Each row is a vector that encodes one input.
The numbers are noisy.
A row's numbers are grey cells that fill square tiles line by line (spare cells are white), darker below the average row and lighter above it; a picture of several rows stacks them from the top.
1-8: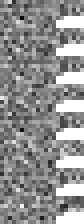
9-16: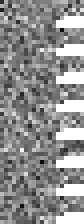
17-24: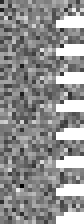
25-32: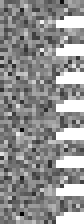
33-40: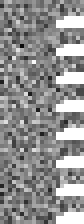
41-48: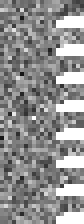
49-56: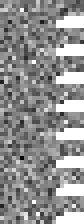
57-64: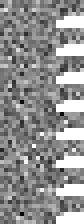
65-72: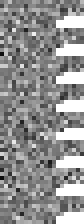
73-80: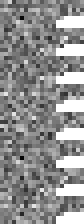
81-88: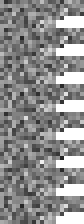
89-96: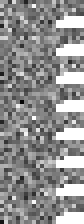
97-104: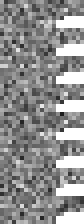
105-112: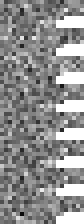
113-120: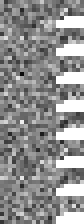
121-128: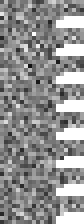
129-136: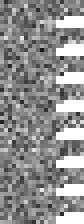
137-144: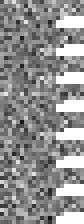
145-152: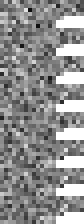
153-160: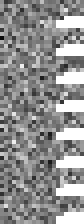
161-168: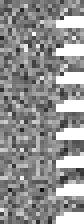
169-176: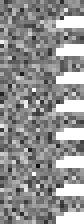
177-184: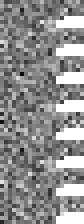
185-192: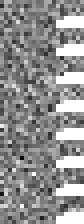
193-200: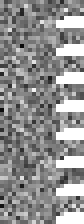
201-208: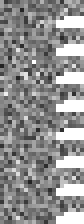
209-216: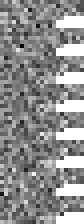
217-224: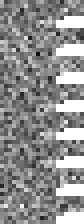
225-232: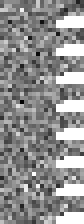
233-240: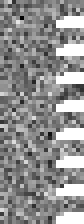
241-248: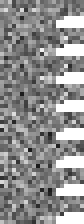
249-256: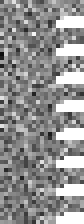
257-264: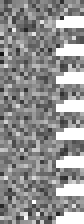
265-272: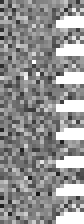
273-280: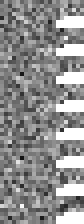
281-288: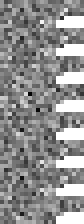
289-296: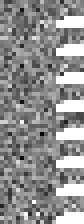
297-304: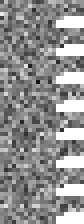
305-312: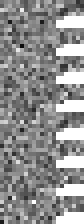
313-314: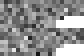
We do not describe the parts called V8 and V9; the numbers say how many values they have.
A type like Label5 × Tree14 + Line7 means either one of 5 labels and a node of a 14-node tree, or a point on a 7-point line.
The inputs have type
Bool × Line10 + Label7 × V9 + V8.
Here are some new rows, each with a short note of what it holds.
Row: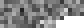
one of 7 labels and a value of V9
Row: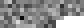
a point on a 10-point line and a true/false value
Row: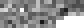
a point on a 10-point line and a true/false value
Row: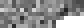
a point on a 10-point line and a true/false value
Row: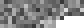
one of 7 labels and a value of V9
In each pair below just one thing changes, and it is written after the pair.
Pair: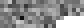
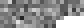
the place on the 10-point line
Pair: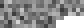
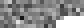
the true/false value
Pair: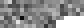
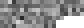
the place on the 10-point line
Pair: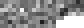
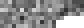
the true/false value
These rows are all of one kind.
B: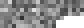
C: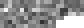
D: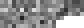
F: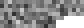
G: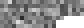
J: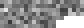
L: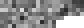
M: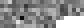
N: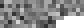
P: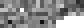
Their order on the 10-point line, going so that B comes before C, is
N, F, M, G, J, B, C, D, L, P.
